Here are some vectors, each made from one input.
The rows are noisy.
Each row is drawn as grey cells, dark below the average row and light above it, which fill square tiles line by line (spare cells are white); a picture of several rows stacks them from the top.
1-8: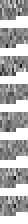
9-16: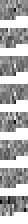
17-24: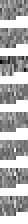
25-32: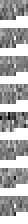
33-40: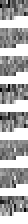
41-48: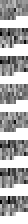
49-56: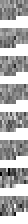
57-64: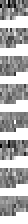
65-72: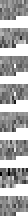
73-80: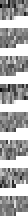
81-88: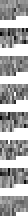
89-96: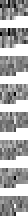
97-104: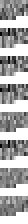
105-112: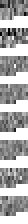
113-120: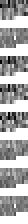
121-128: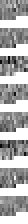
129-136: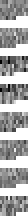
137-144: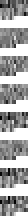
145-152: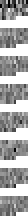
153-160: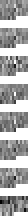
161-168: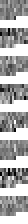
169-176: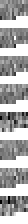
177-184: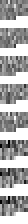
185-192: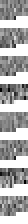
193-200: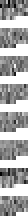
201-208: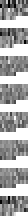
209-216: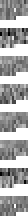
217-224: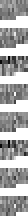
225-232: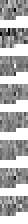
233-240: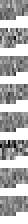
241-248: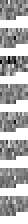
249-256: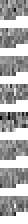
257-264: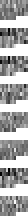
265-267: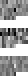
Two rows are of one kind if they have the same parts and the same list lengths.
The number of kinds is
2.
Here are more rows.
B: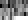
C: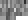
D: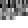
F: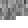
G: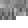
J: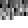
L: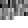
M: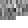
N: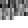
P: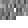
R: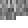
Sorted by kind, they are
B, D, J, L, N
C, F, G, M, P, R

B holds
a point on each of three 6-point lines.
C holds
a point on an 8-point line and four true/false values.
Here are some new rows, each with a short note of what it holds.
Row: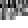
a point on each of three 6-point lines
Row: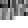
a point on each of three 6-point lines
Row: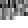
a point on each of three 6-point lines
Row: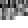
a point on each of three 6-point lines
